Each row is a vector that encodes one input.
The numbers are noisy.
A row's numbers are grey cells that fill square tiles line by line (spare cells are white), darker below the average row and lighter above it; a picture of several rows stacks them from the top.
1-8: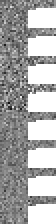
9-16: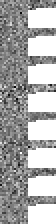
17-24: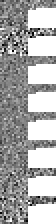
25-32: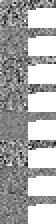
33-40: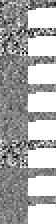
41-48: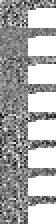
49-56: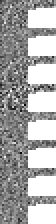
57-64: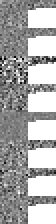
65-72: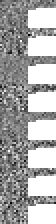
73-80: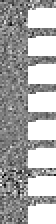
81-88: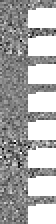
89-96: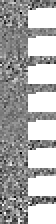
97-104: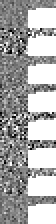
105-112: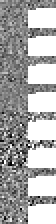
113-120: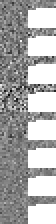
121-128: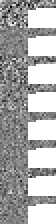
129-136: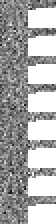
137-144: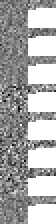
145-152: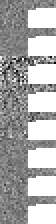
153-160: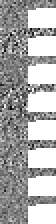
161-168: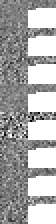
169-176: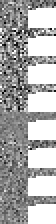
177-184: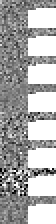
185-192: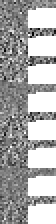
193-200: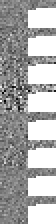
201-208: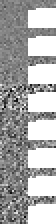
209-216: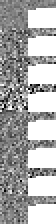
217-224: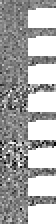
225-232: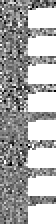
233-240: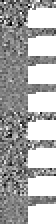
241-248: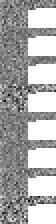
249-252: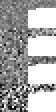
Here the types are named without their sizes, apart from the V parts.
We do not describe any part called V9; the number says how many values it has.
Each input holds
a list of items, each either a point on a line, or a true/false value and a value of V9.
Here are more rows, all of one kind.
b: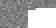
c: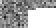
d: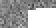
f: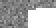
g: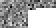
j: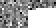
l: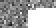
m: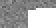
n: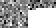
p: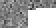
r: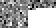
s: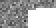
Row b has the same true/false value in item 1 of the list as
d and p.
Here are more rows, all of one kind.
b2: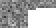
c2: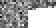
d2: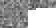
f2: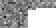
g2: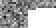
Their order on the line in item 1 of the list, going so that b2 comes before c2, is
d2, f2, g2, b2, c2.
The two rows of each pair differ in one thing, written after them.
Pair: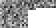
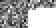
the value of V9 in item 1 of the list
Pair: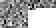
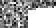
the true/false value in item 1 of the list
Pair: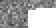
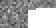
the true/false value in item 1 of the list
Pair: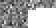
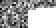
the value of V9 in item 2 of the list
